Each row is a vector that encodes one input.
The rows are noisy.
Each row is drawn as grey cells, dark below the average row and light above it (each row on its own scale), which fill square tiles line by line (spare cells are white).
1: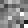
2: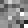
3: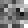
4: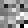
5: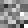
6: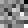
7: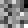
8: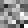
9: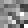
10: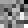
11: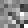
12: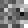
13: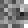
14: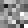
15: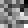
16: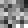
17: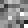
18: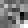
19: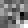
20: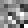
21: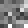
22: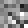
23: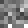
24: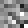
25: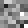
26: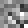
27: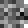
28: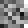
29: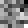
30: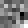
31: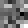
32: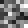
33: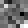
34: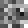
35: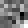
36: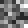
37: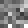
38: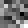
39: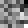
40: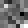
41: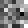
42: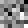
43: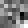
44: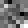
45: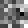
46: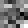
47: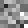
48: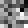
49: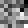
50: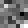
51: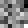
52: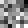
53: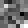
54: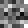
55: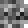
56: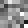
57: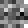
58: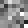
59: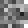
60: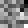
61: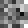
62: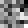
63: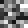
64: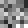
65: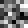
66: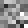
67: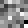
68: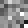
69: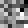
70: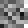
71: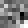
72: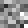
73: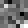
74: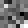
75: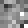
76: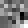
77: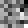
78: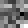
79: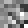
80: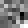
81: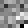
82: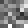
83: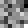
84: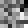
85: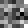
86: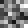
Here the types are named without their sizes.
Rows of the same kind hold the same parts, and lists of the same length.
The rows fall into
2 kinds.
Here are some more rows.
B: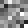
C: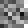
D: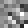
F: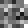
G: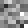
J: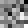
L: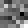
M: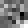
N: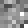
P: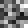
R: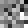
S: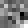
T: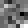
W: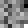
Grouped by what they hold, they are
B, C, D, F, G, N, P
J, L, M, R, S, T, W

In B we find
a label and a true/false value.
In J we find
a point on a line and a true/false value.
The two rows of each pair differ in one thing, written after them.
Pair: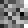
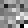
the true/false value
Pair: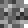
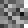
the label
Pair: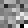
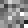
the label
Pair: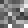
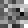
the label
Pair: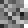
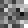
the label
